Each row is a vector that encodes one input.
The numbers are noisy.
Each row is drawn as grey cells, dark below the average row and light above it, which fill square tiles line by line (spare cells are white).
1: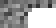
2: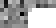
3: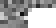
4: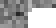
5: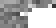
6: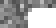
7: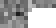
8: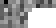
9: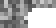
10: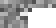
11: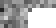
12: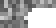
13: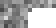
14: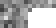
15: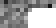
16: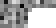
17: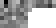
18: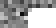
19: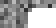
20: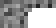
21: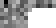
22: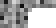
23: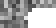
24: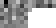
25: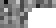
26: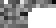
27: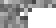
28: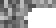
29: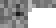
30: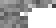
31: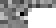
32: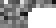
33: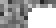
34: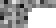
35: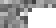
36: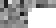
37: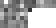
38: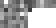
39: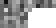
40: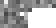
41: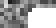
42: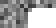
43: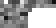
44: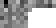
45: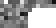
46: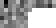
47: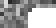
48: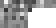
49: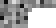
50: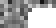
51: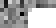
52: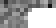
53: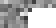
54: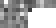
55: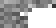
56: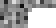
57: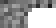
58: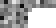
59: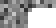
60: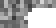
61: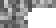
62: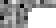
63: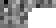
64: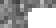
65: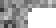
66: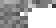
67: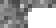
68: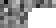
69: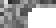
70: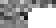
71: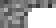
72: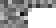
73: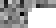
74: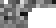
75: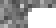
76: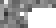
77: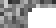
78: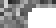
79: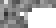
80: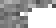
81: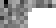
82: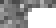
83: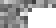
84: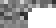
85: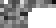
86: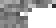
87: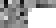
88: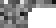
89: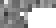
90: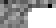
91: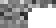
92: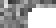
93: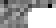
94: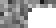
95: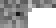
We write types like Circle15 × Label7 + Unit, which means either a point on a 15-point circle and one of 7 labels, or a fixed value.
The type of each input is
Bool × Tree10.
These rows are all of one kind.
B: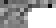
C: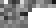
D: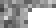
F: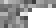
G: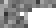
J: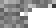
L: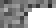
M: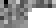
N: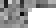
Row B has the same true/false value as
C, G and L.
